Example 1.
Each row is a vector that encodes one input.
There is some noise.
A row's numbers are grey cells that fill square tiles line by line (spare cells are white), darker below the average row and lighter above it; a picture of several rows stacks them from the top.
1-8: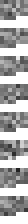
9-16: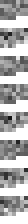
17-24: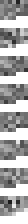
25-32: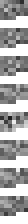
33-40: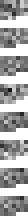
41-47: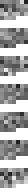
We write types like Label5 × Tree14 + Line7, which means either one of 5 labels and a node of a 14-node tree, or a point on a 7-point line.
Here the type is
Line3 × Line4 + Line7.
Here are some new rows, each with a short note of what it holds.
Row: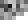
a point on a 3-point line and a point on a 4-point line
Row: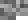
a point on a 7-point line
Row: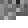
a point on a 7-point line
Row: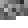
a point on a 7-point line
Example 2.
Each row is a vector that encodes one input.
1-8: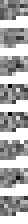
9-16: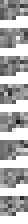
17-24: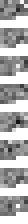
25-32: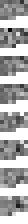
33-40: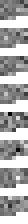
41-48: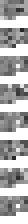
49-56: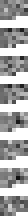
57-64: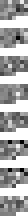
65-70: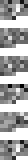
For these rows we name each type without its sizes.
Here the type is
Line × (Tree + Unit).
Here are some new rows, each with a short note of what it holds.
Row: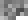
a point on a line
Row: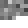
a point on a line and a node of a tree
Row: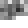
a point on a line and a node of a tree
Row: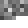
a point on a line and a node of a tree
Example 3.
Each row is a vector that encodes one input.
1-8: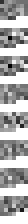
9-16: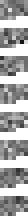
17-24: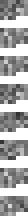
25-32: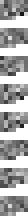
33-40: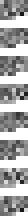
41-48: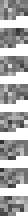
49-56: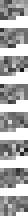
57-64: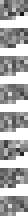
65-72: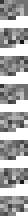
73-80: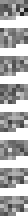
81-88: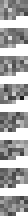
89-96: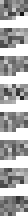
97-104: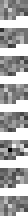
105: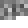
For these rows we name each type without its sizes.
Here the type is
Bool × Bool × Bool + Line.
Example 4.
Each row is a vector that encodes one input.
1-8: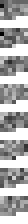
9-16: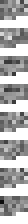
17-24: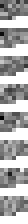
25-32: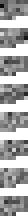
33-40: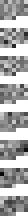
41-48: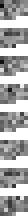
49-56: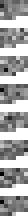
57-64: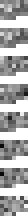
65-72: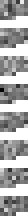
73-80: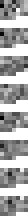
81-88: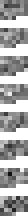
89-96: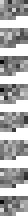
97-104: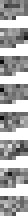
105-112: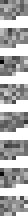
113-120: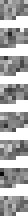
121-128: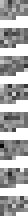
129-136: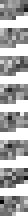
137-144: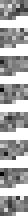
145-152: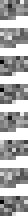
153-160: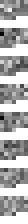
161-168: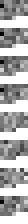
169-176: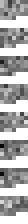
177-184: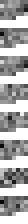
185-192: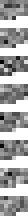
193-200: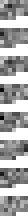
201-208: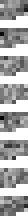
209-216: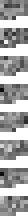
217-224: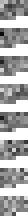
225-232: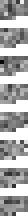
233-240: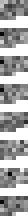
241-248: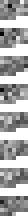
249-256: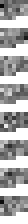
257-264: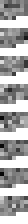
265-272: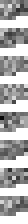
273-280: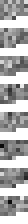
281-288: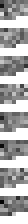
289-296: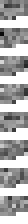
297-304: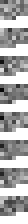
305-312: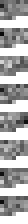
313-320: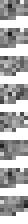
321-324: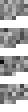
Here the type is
Line6 + Line10.
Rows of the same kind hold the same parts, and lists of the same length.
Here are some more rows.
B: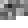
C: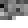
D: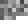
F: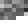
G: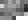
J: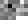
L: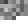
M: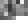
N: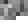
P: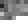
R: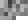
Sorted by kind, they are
B, D, F, G, J, L, M, N, R
C, P

